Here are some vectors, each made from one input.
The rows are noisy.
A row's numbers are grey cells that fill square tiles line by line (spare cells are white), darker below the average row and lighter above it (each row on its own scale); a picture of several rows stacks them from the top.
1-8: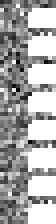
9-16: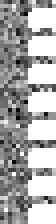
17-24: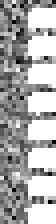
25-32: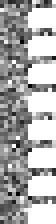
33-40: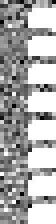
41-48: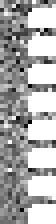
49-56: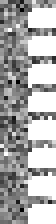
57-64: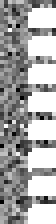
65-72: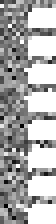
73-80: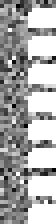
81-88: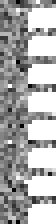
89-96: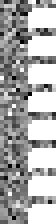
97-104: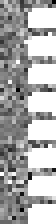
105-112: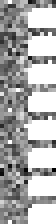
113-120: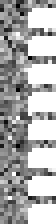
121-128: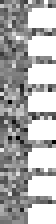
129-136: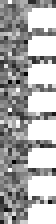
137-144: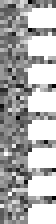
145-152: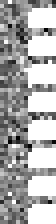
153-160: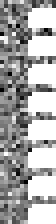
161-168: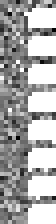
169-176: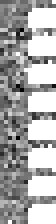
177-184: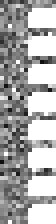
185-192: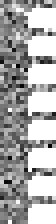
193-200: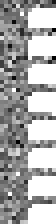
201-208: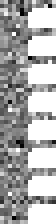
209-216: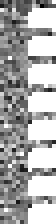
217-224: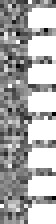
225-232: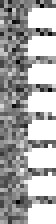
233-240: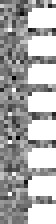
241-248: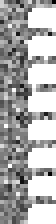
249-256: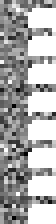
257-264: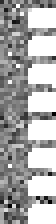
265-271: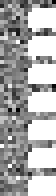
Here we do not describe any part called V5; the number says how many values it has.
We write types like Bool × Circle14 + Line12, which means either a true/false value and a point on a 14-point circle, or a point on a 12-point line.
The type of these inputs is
Bool × Bool × Bool × (Tree7 + V5) + Circle11.
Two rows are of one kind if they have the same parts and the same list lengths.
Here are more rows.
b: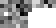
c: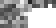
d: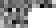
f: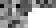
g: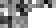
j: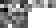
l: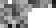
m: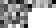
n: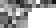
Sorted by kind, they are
b, g, m, n
c, l
d, f, j

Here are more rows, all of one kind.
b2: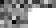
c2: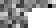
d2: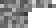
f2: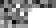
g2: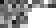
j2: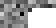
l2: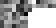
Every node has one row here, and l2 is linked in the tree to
d2 and g2.
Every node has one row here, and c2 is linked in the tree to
j2.
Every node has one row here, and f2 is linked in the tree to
b2.
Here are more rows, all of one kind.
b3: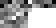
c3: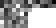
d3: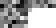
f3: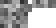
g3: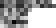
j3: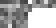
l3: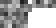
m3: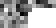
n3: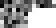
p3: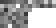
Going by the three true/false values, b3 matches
c3, f3, j3 and l3.
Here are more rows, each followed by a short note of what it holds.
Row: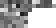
three true/false values and a value of V5
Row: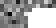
a node of a 7-node tree and three true/false values
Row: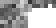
a point on an 11-point circle
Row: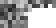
a point on an 11-point circle
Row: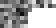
a node of a 7-node tree and three true/false values
